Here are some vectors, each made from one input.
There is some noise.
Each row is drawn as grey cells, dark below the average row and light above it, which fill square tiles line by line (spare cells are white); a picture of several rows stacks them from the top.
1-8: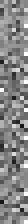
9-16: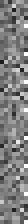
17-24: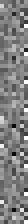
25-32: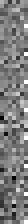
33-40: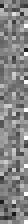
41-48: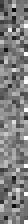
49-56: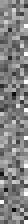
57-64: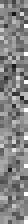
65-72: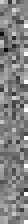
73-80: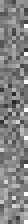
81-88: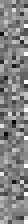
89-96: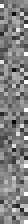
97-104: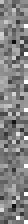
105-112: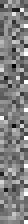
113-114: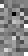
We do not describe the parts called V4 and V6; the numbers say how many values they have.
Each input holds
a point on a 5-point line, together with either a true/false value and a value of V4, or a value of V6.
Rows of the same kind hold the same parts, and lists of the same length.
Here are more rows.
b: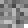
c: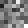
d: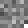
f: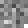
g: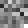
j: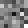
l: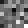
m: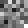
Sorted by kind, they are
b, d, f, j
c, g, l, m

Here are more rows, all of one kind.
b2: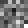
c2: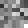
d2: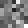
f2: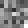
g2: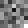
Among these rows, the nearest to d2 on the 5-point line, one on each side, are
b2 and c2.
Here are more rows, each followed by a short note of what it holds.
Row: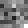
a point on a 5-point line and a value of V6
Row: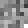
a point on a 5-point line, a true/false value and a value of V4
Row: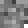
a point on a 5-point line, a true/false value and a value of V4
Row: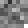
a point on a 5-point line, a true/false value and a value of V4
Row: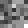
a point on a 5-point line and a value of V6
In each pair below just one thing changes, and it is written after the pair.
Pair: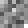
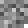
the place on the 5-point line
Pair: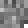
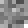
the place on the 5-point line
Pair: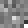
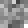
the place on the 5-point line
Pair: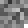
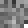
the place on the 5-point line
